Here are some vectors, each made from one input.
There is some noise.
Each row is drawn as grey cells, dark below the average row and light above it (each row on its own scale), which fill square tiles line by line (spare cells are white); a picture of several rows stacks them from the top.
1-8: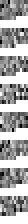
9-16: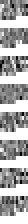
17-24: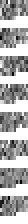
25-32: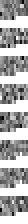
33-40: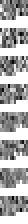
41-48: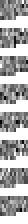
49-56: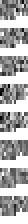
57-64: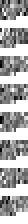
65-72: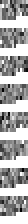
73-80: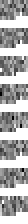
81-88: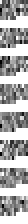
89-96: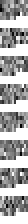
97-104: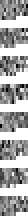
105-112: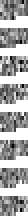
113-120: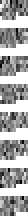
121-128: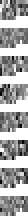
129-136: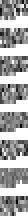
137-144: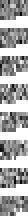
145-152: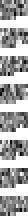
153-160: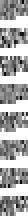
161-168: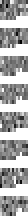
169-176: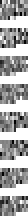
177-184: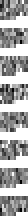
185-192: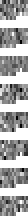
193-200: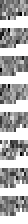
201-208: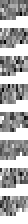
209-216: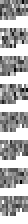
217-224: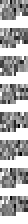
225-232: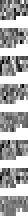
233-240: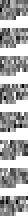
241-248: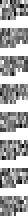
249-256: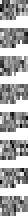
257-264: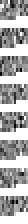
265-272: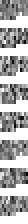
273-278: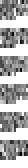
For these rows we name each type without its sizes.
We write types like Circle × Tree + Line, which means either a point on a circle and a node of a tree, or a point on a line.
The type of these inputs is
Bool × Bool × Bool × Bool × (Label + Line).
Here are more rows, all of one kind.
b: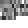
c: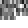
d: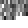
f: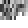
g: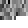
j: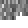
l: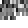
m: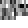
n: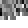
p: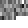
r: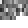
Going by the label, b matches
c, d, l and n.
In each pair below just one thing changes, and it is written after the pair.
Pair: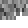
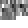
one of the four true/false values
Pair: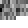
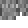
the label
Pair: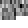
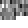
one of the four true/false values
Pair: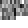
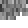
the label
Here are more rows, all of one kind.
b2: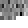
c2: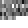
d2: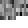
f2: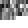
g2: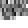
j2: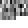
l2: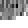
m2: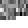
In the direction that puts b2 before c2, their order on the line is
l2, b2, f2, g2, c2, m2, j2, d2.
